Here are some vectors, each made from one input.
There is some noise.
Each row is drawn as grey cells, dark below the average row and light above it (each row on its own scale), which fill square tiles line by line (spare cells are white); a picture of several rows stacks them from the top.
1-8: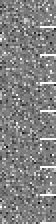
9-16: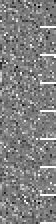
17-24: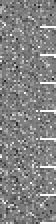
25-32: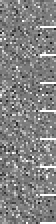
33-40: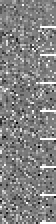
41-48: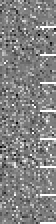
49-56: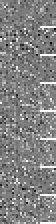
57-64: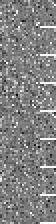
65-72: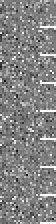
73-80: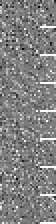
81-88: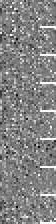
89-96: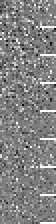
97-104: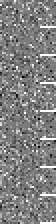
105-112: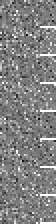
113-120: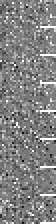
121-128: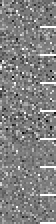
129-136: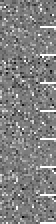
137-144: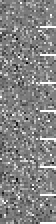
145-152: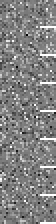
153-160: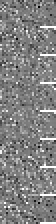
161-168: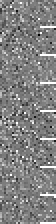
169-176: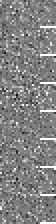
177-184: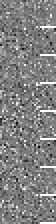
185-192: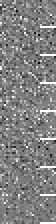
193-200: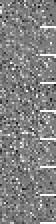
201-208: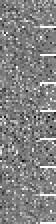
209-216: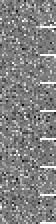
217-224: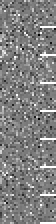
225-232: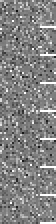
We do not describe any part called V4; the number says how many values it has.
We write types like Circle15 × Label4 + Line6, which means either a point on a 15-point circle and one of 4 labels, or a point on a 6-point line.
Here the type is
Bool × (Line9 + V4).
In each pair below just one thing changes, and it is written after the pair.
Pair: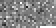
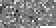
the place on the 9-point line
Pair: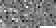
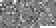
the true/false value
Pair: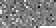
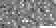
the true/false value
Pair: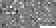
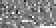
the place on the 9-point line
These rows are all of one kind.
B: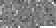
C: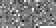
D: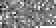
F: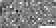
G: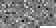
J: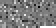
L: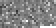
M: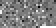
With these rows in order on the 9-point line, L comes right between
D and M.
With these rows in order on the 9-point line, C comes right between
B and D.
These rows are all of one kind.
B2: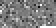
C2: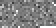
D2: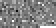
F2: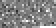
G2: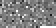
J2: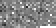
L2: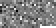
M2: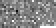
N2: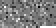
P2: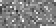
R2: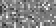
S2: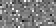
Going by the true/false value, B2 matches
C2, G2, N2 and S2.
